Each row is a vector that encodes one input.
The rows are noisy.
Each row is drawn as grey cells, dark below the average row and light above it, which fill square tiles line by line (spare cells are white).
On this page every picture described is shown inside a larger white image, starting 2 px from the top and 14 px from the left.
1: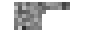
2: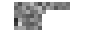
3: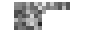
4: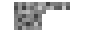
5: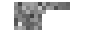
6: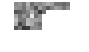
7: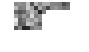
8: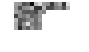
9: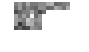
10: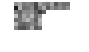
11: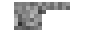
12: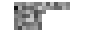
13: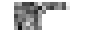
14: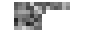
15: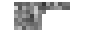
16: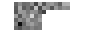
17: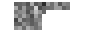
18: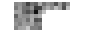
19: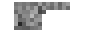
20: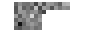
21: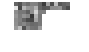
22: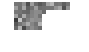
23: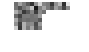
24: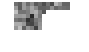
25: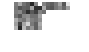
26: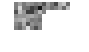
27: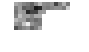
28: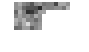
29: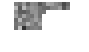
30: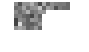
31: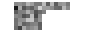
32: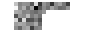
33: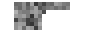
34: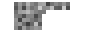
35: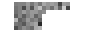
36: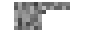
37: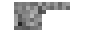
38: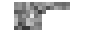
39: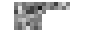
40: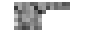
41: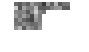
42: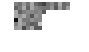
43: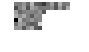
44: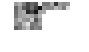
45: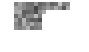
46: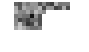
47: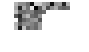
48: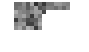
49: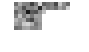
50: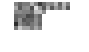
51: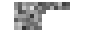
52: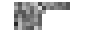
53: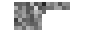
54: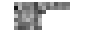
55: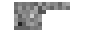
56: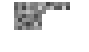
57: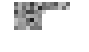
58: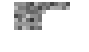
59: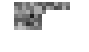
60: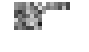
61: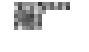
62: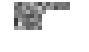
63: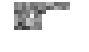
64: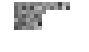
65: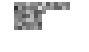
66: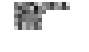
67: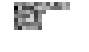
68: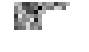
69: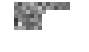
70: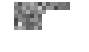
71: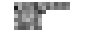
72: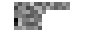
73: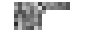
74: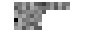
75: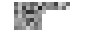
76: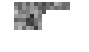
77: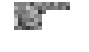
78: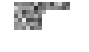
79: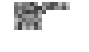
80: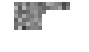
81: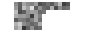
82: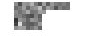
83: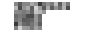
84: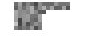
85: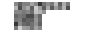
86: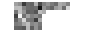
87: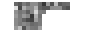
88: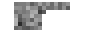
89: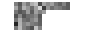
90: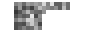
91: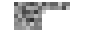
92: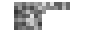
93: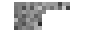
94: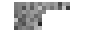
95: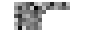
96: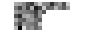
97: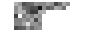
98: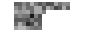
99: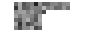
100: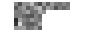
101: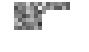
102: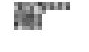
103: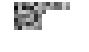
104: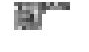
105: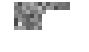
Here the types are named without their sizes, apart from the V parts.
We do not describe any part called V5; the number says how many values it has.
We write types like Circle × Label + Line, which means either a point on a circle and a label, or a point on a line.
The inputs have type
Bool × Bool × Bool × Bool + (Tree + Unit) × V5.
